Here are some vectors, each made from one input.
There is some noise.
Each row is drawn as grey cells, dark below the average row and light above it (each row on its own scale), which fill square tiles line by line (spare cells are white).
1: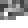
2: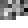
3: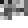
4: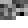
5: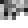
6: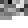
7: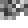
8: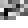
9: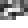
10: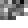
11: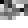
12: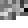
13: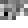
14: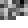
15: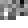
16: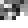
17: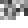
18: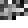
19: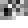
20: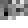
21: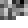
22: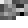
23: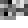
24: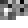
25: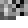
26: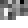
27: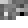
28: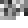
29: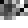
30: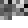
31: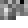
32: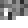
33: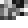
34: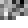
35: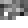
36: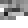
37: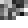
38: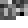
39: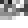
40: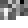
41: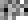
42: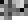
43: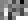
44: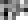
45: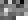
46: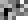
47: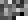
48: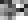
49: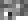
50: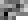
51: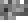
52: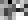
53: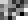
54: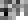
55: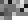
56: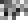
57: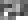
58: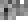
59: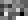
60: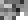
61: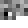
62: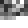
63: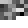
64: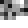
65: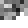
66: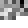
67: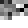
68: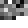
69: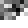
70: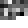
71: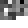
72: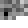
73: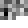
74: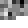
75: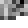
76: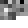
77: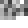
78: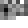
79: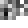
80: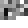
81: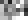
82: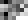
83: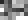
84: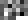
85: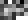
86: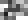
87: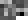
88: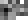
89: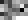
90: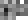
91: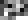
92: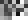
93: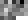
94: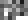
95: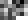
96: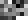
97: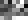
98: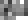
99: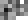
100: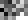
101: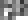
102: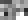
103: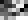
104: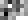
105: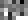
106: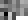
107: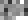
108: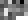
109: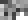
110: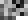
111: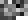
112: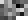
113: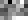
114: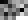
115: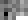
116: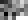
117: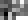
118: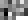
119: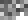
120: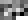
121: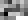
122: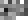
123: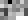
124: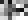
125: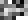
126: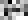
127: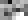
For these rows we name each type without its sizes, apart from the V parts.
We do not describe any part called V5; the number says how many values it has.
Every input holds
a list of items, each a true/false value and a value of V5.
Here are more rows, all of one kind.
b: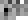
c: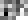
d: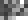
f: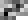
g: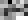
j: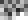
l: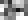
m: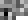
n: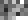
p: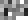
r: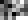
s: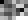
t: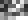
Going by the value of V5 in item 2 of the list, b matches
j and l.
